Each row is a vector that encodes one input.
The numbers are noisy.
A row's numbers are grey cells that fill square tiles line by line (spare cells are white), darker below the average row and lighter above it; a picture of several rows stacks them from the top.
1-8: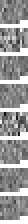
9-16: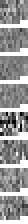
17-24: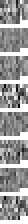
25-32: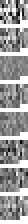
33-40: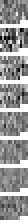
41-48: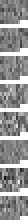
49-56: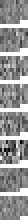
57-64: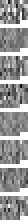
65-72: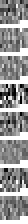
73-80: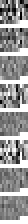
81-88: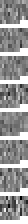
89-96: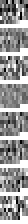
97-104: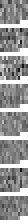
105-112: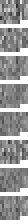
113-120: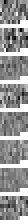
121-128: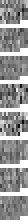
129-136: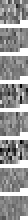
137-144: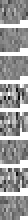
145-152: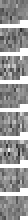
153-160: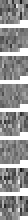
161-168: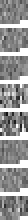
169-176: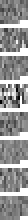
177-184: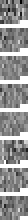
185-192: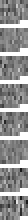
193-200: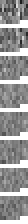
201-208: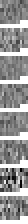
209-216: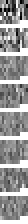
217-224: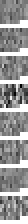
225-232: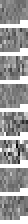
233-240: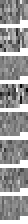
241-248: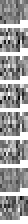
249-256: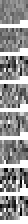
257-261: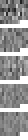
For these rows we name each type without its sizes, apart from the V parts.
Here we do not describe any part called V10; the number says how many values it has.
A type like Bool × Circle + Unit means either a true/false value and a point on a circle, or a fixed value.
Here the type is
(Bool × V10 + Unit) × V10 + Line.
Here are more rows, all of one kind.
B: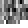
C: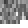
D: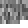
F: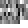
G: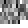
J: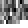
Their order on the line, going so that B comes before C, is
B, J, D, F, C, G.
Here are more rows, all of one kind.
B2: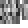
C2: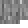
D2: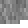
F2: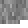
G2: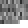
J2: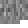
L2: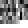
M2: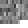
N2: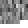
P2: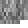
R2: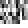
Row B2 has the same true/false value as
C2, J2, L2 and P2.
